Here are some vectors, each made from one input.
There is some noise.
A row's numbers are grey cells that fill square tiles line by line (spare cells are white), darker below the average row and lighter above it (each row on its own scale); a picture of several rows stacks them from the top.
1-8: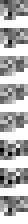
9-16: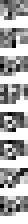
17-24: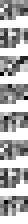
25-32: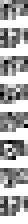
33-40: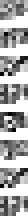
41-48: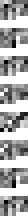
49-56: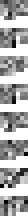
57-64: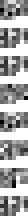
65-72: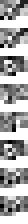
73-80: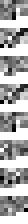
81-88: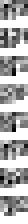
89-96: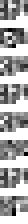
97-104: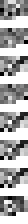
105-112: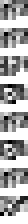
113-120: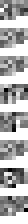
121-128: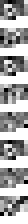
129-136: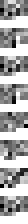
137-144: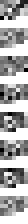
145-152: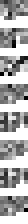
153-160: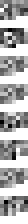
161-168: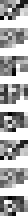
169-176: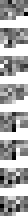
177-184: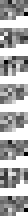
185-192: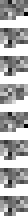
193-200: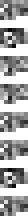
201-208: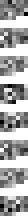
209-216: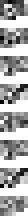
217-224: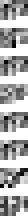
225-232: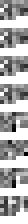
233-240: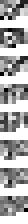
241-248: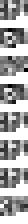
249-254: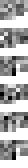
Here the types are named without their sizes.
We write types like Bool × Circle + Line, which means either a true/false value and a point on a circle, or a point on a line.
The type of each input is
Label.
